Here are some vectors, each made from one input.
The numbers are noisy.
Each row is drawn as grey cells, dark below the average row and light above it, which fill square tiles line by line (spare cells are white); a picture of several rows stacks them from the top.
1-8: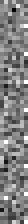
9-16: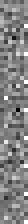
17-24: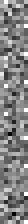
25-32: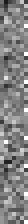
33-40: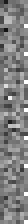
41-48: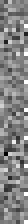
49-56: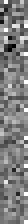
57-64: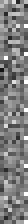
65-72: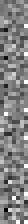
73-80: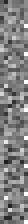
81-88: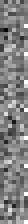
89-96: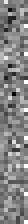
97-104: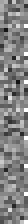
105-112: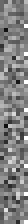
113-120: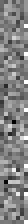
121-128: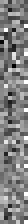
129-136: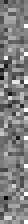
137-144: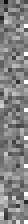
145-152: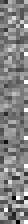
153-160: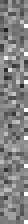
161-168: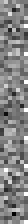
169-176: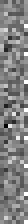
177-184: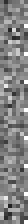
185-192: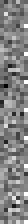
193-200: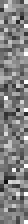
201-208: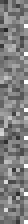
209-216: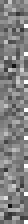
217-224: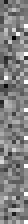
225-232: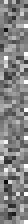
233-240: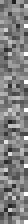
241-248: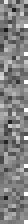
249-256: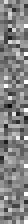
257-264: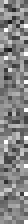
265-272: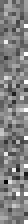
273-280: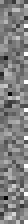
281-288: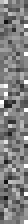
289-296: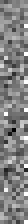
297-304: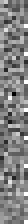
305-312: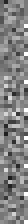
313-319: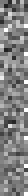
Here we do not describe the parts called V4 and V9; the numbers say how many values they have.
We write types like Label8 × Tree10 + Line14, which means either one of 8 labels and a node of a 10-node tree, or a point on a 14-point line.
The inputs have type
Line8 × V9 + List2(Line7 × V4).
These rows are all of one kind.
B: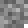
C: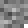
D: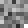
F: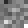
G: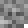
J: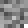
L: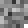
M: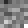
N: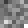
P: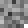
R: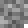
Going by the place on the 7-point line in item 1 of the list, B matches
J, L, M and P.
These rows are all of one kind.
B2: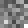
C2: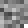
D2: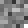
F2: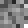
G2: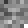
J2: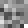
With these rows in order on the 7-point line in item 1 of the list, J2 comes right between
B2 and G2.
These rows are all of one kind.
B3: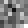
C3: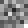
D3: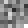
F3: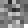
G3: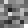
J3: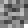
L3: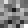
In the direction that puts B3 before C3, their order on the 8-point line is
B3, C3, L3, F3, D3, J3, G3.
